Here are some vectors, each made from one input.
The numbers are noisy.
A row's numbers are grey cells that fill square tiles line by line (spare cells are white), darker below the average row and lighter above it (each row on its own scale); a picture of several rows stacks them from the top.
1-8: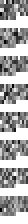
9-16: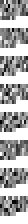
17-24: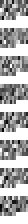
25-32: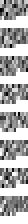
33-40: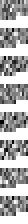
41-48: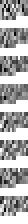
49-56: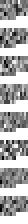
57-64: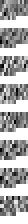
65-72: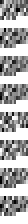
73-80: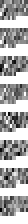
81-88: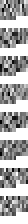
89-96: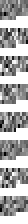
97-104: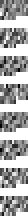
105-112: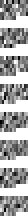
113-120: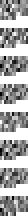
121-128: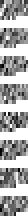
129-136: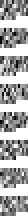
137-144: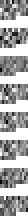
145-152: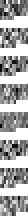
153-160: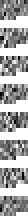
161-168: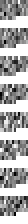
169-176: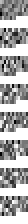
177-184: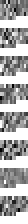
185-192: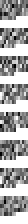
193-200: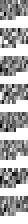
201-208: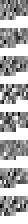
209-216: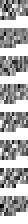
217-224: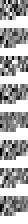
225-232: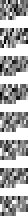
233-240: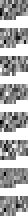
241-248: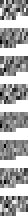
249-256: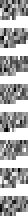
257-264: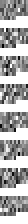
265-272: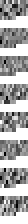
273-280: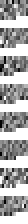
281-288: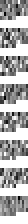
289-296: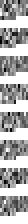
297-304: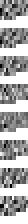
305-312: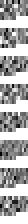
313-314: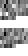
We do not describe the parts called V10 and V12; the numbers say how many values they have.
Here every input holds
a value of V10, together with either a point on an 8-point line and a value of V12, or a point on a 9-point line and a true/false value.
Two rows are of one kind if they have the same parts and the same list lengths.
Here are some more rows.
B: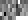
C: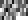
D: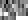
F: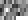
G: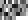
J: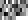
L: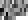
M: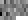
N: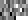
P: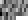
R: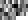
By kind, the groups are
B, C, G, J, R
D, F, L, M, N, P

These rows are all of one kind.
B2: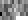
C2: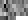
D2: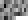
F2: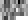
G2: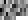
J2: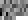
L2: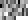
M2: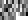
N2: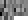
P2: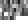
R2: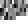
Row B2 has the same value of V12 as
G2 and M2.
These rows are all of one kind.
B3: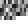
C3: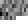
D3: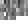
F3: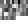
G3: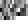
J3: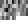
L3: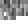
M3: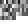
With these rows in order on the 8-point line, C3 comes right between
B3 and F3.
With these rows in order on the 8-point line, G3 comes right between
F3 and M3.
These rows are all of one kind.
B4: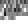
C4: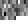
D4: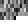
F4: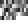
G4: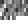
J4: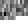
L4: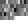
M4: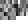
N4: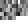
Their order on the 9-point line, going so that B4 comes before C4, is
B4, C4, M4, F4, N4, G4, J4, L4, D4.
